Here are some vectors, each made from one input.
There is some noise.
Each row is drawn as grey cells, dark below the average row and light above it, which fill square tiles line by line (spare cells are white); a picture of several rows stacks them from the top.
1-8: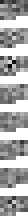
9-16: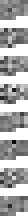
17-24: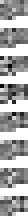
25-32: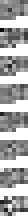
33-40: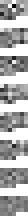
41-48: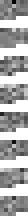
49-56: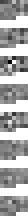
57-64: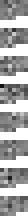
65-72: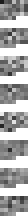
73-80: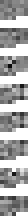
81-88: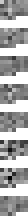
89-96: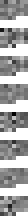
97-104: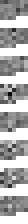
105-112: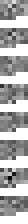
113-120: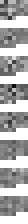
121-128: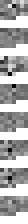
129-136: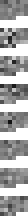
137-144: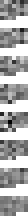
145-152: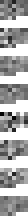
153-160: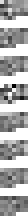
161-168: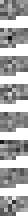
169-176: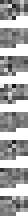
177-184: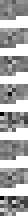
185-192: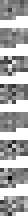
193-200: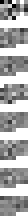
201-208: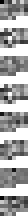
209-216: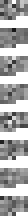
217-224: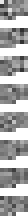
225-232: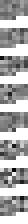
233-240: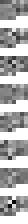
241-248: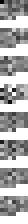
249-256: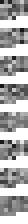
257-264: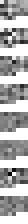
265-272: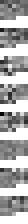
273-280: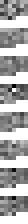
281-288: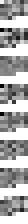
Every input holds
either a point on an 11-point line, or three true/false values.
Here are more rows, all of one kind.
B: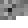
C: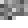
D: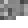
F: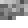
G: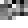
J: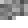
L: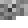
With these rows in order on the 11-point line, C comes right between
G and J.
